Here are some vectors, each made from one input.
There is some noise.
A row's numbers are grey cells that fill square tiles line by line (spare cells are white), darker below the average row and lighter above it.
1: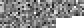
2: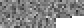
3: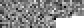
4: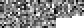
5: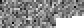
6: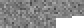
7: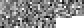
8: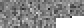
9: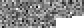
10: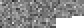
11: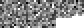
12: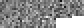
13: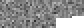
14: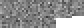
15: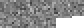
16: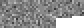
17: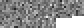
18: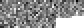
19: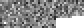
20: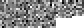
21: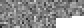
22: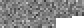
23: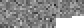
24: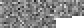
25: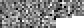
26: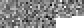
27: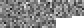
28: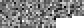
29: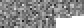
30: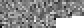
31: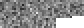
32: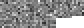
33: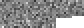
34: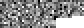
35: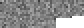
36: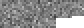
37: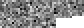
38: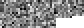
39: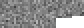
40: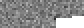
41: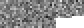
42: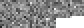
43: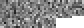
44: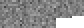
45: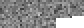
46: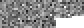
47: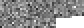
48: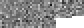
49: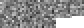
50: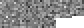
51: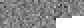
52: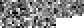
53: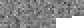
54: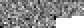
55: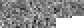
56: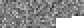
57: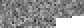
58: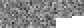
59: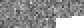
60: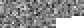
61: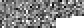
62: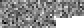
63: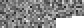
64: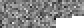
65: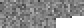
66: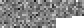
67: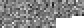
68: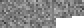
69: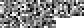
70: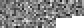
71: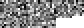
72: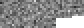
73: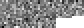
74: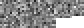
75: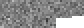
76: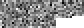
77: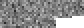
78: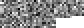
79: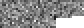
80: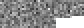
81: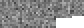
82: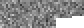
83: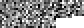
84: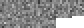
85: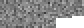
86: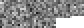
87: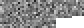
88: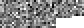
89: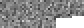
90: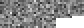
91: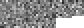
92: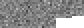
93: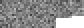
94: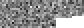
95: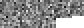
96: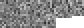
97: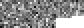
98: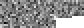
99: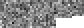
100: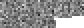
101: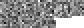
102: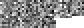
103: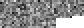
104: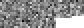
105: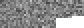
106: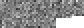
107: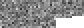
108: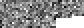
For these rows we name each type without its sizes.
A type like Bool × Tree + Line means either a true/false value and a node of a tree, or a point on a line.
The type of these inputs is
Line + List(Circle).
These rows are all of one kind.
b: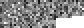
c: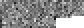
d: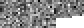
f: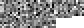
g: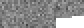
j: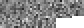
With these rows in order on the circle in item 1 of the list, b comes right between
f and j.
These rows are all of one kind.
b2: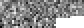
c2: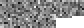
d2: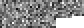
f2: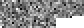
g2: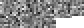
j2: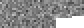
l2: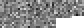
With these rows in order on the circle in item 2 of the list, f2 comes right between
b2 and d2.
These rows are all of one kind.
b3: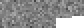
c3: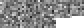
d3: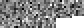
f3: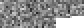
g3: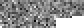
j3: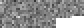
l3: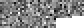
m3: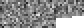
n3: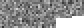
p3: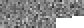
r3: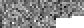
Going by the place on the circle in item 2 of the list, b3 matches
g3, j3, n3 and p3.
